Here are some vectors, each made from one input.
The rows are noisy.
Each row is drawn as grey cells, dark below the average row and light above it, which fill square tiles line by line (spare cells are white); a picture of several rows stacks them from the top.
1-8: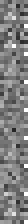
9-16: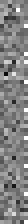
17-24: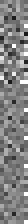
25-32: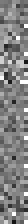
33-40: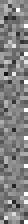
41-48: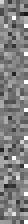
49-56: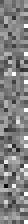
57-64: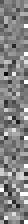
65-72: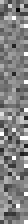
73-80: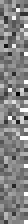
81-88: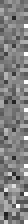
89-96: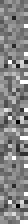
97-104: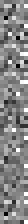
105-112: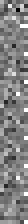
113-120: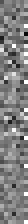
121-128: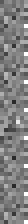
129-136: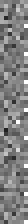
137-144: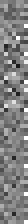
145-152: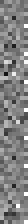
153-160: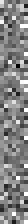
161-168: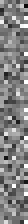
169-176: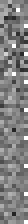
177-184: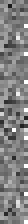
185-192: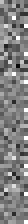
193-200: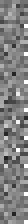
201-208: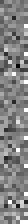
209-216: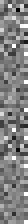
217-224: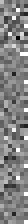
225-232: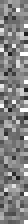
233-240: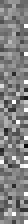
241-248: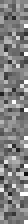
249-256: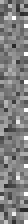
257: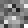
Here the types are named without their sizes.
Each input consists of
a point on a line, together with either a point on a circle, or a fixed value.
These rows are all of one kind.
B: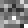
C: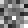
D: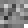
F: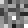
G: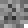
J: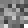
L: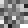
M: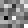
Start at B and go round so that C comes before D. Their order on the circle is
B, J, C, L, M, D, G, F.
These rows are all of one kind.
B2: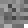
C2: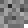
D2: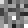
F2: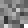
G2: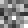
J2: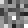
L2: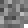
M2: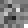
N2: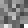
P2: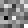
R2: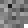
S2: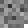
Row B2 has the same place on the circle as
D2, J2 and N2.
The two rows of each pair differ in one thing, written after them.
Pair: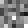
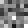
the place on the circle
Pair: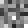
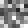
the place on the line
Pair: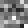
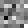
the place on the circle
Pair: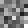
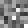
the place on the circle
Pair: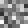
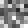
the place on the circle
